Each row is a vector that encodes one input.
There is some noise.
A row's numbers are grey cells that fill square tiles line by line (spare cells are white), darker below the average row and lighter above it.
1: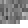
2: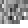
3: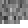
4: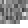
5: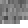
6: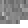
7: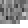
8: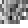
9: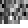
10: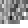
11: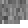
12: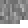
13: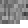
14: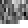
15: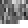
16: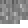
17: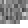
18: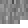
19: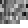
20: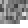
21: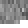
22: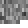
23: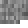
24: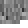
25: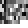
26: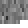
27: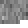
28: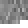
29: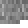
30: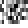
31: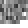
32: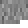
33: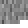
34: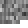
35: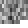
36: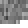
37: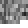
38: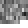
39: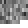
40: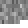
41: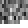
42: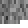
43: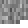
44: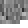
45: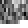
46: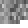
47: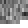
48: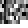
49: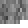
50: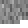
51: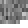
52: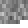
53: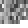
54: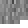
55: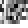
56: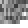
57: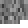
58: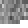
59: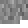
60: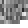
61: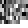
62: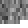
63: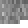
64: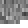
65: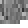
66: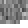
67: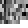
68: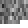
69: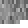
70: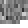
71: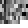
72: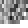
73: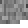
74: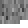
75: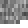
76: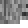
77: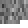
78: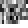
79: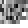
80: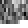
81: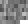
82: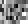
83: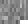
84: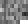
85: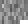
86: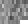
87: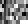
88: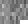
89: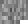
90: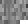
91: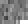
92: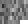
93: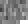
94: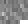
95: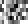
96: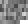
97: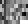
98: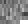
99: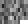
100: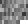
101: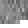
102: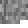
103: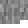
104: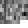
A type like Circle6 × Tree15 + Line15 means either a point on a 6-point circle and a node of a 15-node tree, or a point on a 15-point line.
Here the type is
List2(Line13).
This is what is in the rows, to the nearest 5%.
All of them are lists of up to two points on a 13-point line: about 5% are empty, 35% hold one and 60% two.
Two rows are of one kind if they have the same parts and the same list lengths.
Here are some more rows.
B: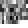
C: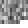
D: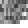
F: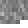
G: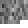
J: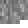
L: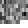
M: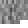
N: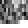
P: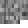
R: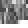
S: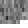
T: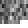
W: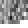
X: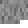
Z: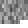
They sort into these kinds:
B, N, R
C, F, J, L, M, P, W, X, Z
D, G, S, T

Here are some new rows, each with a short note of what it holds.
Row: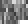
the empty list
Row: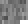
a list of one item
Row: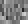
a list of one item
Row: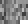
a list of two items
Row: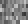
a list of two items
